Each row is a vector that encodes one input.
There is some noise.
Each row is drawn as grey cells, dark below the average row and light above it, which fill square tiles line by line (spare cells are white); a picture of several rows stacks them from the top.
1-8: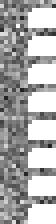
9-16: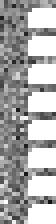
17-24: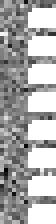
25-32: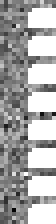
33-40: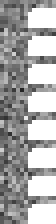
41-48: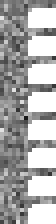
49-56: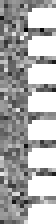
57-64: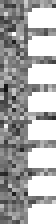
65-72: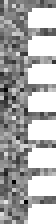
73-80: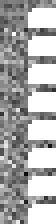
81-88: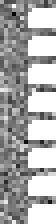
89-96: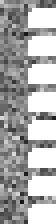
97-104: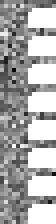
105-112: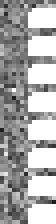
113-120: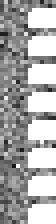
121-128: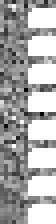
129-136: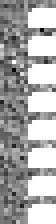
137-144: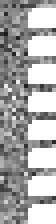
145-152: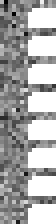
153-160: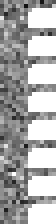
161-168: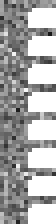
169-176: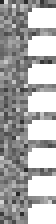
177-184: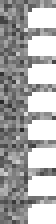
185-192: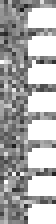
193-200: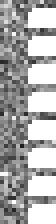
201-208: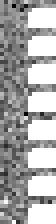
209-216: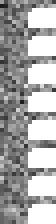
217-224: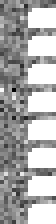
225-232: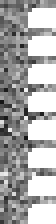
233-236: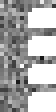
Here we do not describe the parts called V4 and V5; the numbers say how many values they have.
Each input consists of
a true/false value and a value of V4, together with a list of up to two items, each either a point on a 6-point line, or a value of V5.
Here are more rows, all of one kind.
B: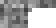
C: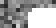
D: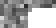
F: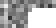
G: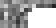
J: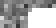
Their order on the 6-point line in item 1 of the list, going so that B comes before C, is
G, F, B, C, D, J.
